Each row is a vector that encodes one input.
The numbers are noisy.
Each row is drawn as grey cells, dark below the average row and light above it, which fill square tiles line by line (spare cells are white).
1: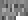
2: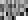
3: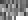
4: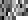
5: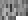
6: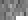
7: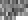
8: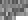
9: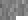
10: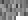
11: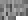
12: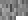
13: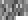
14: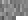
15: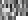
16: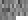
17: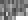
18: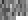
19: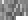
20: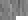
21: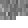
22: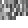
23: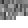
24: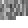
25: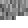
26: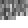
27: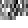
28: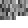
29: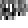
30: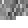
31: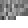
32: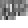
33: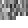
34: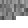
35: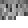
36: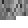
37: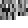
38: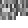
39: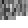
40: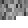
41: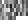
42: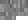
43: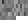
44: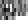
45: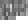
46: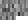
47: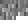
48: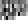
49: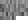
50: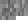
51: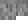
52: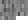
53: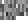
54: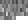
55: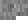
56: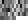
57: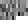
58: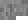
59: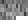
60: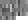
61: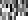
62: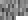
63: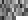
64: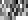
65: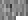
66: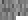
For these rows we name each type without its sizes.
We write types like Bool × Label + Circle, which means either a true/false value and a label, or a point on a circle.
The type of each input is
Bool × Tree.
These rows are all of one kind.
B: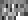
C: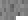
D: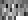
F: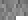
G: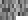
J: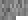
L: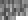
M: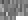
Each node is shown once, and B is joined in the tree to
D, L and M.
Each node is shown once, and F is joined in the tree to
D and J.
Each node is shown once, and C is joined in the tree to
D and G.
